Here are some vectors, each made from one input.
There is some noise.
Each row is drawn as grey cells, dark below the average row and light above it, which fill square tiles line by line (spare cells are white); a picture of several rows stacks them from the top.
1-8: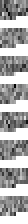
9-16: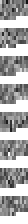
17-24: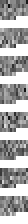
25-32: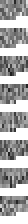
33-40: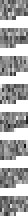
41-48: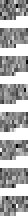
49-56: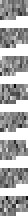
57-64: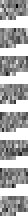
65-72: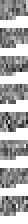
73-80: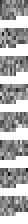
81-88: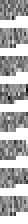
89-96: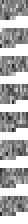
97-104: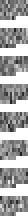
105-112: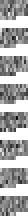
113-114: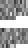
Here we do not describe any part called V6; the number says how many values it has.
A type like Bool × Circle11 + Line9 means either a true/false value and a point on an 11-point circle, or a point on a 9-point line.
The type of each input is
Label7 × (Line3 × Line4 + Unit) × V6.
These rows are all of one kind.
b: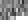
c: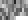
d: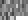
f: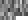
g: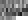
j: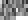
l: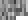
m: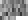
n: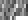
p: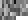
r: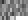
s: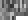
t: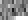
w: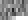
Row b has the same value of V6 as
j, t and w.
